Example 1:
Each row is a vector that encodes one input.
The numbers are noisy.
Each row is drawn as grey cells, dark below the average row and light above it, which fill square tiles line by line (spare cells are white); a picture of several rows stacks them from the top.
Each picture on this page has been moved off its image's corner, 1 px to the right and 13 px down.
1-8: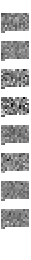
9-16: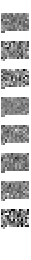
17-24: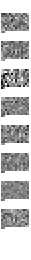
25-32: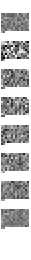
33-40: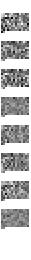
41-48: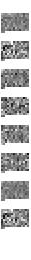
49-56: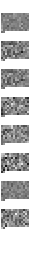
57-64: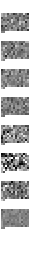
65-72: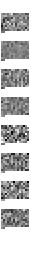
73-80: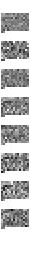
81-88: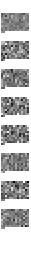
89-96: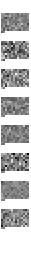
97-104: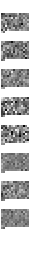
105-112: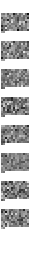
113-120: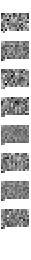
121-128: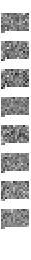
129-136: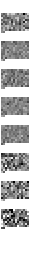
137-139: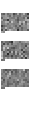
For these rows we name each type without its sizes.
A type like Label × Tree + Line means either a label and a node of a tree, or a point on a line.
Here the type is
Line.
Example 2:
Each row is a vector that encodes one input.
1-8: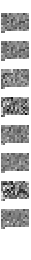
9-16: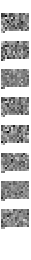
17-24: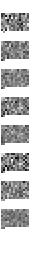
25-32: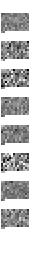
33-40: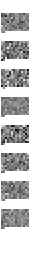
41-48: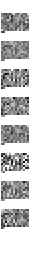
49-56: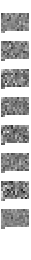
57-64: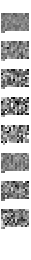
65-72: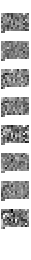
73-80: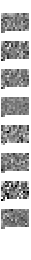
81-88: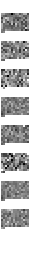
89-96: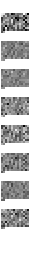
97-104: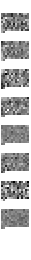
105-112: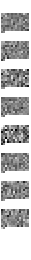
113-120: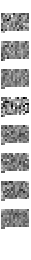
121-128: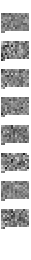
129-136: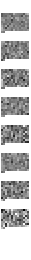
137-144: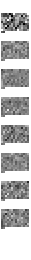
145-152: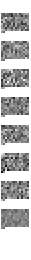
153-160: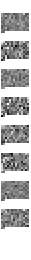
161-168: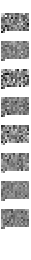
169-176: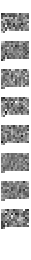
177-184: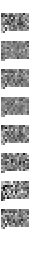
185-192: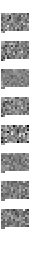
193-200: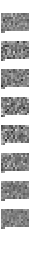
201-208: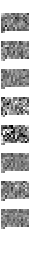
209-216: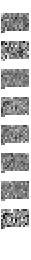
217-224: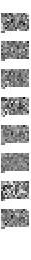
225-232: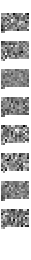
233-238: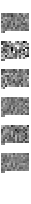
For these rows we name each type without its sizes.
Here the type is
Line.
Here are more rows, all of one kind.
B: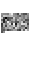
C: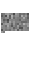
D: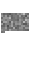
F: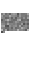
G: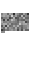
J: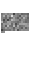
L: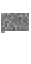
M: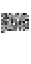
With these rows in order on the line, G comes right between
F and J.
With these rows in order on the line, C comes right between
J and M.
